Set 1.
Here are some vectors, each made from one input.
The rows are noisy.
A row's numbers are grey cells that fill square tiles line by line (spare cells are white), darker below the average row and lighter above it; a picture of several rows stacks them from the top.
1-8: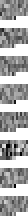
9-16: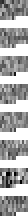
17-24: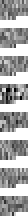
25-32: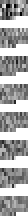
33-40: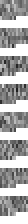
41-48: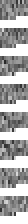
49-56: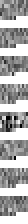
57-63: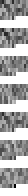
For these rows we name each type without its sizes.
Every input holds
a list of points on a line.
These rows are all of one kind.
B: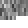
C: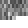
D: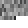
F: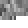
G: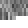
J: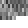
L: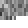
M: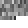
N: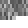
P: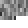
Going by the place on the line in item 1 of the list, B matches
D and M.
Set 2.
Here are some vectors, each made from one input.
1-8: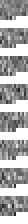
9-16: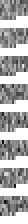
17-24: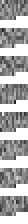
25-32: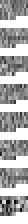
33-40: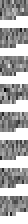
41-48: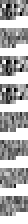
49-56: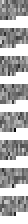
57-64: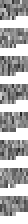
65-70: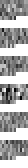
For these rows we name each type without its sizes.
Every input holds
a list of points on a line.
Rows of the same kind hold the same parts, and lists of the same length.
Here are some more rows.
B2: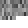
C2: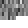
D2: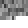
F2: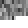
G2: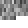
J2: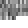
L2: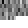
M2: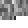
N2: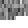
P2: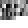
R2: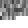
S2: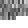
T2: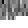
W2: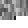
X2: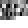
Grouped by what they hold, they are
B2, G2, M2, W2
C2, D2, F2, J2, L2, N2, R2, S2, T2
P2, X2

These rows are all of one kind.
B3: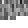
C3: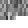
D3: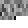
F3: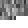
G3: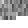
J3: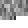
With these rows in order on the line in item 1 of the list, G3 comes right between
B3 and J3.
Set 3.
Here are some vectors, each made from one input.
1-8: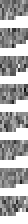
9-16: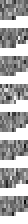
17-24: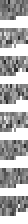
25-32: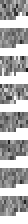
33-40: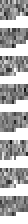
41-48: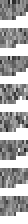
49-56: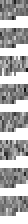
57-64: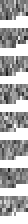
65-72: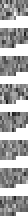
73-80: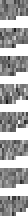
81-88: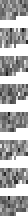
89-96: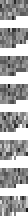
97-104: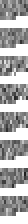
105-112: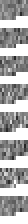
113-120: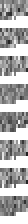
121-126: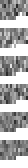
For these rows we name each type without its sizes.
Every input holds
either a label, or a point on a line.
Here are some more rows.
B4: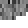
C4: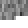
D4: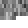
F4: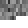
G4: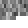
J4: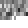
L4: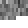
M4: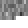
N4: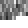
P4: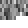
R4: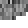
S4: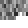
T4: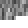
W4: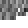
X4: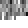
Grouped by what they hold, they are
B4, C4, D4, F4, G4, L4, M4, R4, T4, W4
J4, N4, P4, S4, X4

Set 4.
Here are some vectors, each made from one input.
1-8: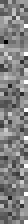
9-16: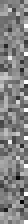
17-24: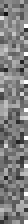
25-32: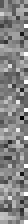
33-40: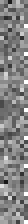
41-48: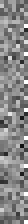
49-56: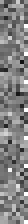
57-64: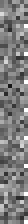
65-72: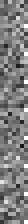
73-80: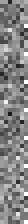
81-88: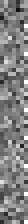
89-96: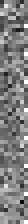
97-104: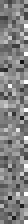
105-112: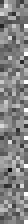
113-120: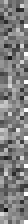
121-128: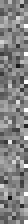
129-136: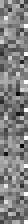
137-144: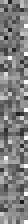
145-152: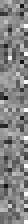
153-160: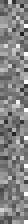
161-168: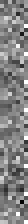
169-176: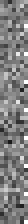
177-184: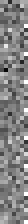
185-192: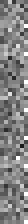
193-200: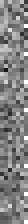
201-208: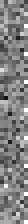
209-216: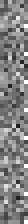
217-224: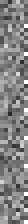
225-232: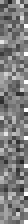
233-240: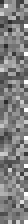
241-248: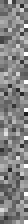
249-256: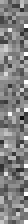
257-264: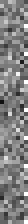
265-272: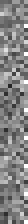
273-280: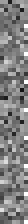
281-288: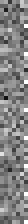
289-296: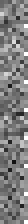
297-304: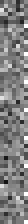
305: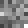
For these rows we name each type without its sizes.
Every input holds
either a point on a circle, or a point on a line.
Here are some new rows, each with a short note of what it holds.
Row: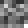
a point on a circle
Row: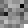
a point on a line
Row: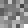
a point on a line
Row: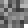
a point on a circle
